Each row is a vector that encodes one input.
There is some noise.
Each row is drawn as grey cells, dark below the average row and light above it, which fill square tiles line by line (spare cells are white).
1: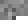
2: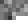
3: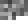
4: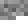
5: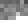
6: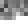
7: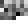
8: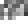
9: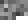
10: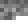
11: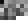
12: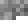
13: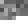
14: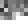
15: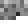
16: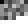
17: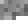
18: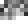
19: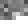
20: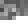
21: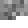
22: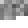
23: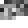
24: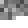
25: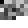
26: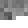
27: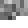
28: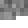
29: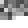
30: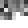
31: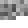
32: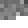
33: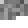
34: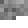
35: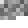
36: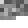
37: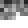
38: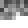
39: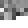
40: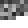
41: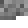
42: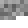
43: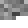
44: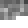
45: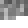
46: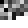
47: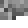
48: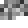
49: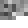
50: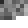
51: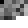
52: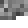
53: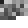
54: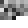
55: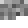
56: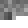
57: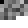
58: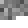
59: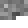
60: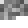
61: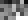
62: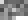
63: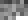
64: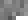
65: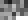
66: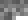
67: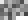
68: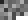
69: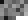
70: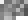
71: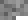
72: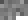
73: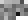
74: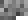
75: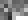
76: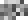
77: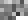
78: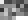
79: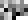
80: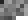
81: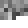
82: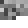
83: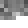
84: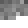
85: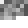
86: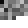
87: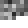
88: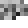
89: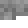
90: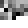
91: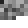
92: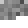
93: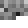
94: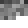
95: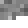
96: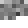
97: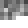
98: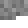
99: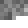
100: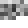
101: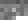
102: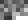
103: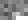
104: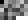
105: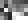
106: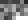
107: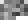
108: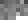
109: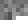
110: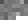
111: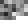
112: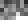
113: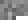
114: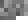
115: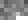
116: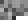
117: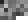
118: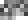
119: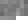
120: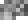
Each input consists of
either a point on an 8-point circle and a true/false value, or a fixed value.
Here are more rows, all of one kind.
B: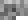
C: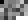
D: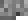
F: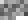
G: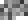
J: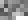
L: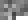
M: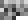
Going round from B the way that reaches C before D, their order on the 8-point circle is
B, F, M, C, D, L, J, G.
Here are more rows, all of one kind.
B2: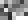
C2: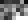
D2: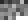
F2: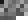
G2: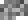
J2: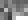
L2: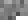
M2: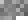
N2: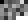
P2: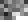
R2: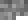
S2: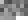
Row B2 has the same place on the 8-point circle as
J2, L2, R2 and S2.
